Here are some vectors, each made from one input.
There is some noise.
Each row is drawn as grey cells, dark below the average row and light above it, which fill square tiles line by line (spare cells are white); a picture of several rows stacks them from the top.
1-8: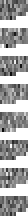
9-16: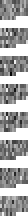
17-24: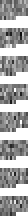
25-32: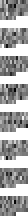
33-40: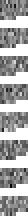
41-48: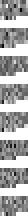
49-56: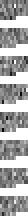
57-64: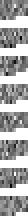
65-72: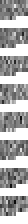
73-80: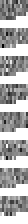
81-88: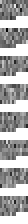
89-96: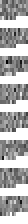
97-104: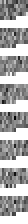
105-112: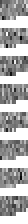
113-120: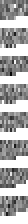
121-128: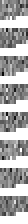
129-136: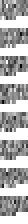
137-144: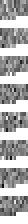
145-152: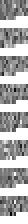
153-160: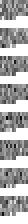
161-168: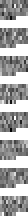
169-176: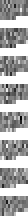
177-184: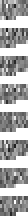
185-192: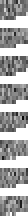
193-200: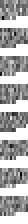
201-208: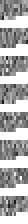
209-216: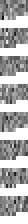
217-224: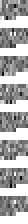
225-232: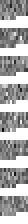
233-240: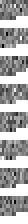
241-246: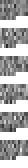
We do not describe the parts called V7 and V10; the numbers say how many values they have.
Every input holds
four true/false values and a value of V10, together with either a point on a 5-point circle, or a value of V7.
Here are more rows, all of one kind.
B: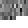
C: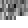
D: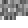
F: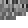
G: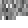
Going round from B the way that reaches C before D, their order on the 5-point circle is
B, F, C, G, D.
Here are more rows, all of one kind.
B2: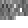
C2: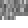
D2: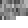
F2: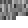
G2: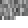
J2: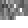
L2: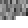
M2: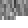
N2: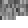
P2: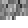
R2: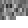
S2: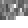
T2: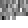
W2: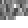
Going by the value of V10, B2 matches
C2, G2, J2 and M2.
